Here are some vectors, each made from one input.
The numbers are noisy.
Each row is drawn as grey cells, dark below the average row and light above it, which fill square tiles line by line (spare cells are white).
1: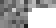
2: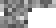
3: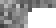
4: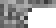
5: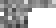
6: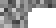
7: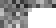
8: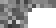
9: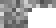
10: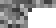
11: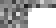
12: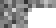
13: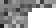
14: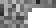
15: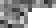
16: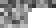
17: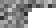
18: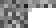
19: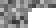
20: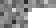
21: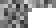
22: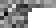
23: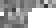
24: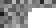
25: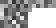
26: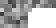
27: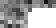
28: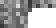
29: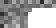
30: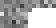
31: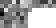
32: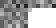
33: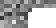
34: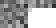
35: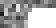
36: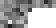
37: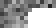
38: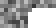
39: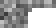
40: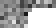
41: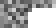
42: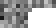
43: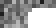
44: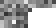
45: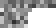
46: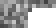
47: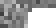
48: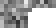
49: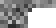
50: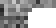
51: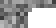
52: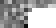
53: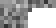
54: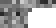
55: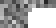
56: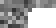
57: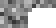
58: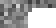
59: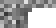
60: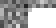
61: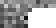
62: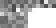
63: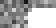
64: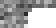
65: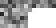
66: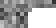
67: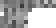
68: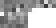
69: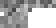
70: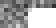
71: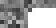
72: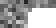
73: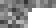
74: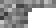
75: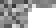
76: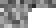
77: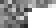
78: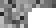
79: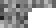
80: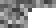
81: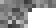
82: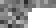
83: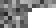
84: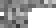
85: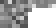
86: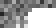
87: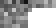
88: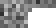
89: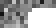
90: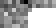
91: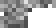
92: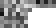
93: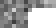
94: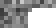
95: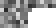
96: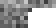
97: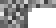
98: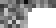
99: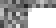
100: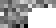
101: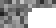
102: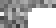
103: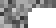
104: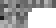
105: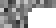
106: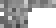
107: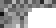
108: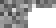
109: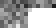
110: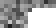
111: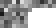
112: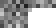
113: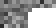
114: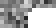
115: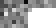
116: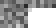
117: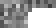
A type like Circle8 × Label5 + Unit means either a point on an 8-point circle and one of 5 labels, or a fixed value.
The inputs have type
Bool × Label5 × Label8.
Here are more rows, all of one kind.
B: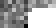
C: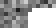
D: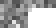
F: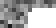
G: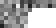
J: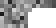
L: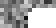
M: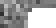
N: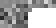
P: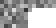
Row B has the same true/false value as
G, J, M and N.
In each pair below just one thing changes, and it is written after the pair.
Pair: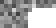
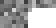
the true/false value
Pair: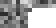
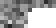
one of the two labels
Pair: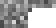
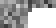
one of the two labels
